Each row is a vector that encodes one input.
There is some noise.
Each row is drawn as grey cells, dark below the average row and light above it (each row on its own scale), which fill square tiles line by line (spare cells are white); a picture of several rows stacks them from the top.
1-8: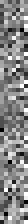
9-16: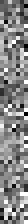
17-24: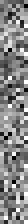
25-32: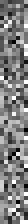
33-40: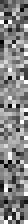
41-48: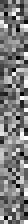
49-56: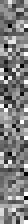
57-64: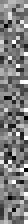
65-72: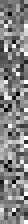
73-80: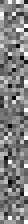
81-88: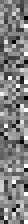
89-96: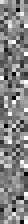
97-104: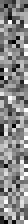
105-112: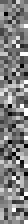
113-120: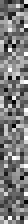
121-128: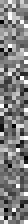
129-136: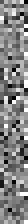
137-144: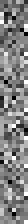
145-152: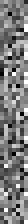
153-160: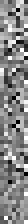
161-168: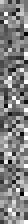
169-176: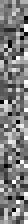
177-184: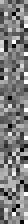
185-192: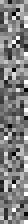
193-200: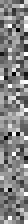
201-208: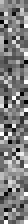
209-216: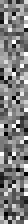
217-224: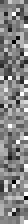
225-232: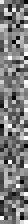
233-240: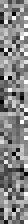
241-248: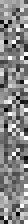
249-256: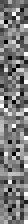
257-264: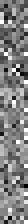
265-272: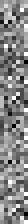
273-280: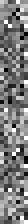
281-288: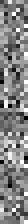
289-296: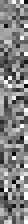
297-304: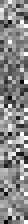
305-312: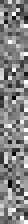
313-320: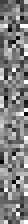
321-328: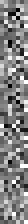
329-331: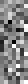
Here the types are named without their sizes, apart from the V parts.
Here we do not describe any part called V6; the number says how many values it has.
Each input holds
a list of items, each a label and a value of V6.
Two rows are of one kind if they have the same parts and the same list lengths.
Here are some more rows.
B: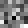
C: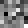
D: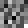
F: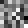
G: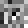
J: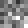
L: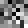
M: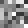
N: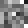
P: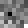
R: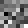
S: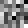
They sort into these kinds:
B
C, F, G, J, R
D, L, M, N, P, S

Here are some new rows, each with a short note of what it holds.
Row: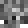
the empty list
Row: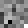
a list of two items
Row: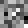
a list of two items
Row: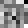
a list of one item
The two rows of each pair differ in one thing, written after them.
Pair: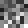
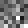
the label in item 2 of the list
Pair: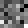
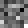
the label in item 2 of the list
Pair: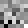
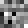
the label in item 1 of the list
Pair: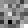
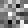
the value of V6 in item 2 of the list
